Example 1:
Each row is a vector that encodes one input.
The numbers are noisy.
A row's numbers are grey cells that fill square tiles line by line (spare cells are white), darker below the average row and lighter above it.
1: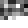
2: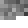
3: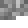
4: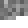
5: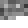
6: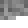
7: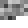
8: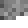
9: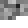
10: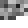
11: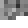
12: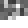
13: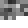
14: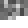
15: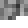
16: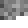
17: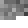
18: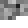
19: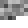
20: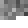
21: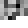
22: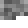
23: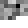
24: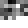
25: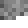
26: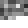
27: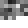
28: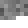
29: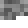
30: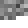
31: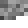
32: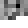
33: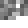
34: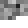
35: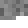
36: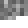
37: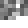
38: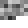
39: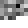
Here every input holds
a point on a 7-point line.
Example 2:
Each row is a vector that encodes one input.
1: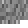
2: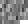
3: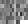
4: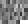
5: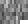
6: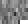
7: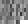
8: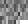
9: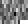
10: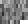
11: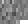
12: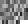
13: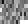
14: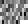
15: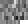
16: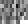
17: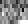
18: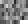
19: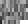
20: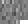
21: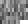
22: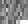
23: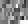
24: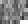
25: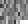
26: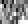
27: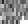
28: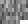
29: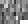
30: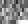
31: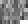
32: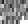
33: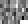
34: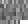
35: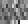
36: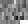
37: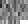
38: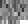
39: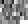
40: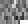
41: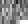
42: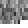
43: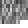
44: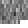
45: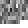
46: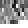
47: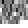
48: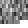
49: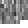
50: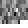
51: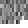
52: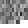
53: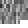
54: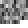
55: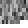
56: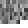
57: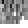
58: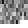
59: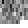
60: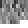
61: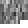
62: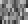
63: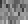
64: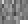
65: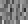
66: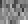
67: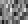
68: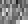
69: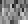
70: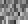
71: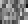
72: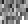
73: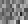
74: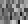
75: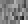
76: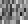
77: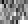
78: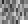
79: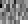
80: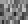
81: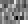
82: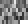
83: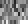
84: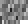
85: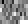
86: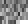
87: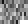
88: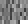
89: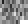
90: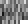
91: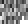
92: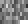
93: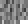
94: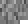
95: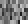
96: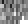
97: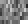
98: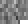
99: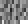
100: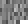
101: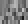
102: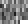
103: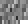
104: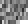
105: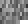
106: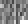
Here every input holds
a node of an 11-node tree.
